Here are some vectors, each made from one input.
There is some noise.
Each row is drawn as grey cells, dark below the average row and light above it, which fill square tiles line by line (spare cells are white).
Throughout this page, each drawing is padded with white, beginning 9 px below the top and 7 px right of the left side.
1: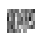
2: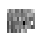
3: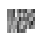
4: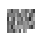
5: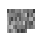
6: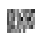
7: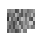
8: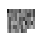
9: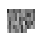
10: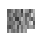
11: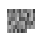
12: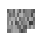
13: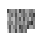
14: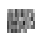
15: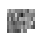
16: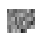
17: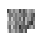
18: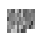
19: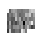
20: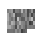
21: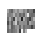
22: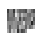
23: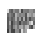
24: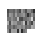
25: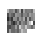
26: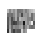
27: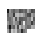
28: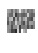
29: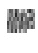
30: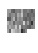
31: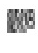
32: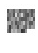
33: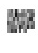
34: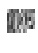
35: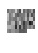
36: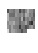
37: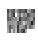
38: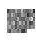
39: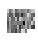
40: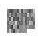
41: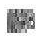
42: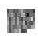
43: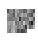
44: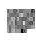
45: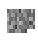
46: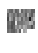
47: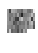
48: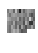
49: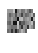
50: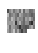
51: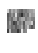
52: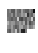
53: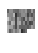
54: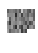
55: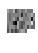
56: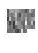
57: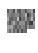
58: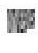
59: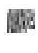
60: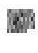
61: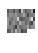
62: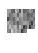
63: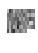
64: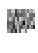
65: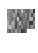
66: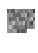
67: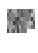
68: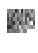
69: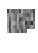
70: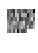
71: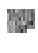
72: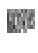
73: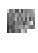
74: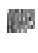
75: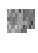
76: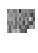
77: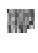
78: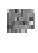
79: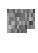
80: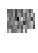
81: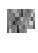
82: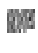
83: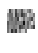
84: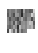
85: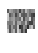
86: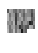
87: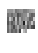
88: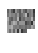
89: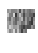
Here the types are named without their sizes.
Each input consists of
either a point on a circle and a true/false value, or a fixed value, or a point on each of two lines.
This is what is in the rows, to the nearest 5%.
About 45% of them hold a point on a circle and a true/false value. About 5% of them hold a fixed value. The rest hold a point on each of two lines.
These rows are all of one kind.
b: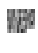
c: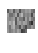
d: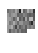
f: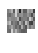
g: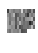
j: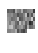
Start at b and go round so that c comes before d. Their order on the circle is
b, j, c, g, f, d.
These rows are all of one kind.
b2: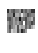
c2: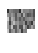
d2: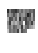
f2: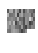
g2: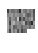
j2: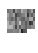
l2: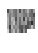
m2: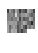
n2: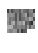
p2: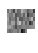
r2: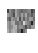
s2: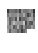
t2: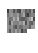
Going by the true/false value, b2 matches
f2, l2, m2 and r2.
